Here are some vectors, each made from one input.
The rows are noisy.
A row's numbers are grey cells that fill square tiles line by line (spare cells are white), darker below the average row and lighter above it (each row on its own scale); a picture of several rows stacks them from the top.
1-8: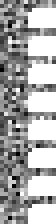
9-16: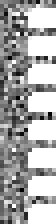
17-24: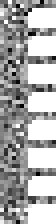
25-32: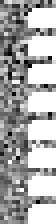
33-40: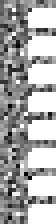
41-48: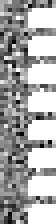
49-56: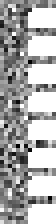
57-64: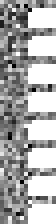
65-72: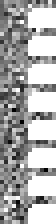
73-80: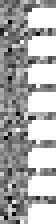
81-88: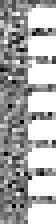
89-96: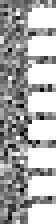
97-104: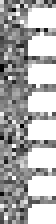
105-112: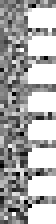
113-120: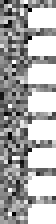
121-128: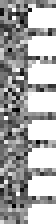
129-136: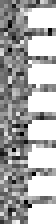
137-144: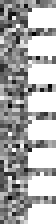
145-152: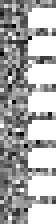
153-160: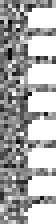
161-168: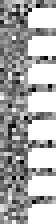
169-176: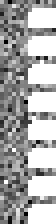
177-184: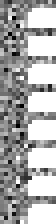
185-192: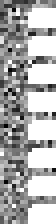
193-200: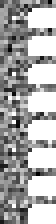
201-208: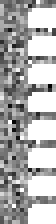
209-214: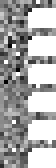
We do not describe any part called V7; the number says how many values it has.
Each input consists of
a point on an 8-point line, together with either three true/false values, or a value of V7.
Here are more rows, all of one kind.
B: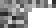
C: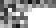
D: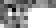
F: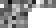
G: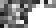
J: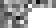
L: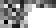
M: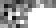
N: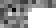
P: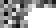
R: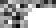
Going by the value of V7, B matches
L, P and R.
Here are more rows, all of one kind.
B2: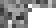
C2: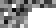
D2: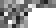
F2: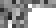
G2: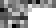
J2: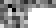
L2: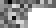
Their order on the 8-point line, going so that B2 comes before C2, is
D2, J2, G2, B2, F2, L2, C2.
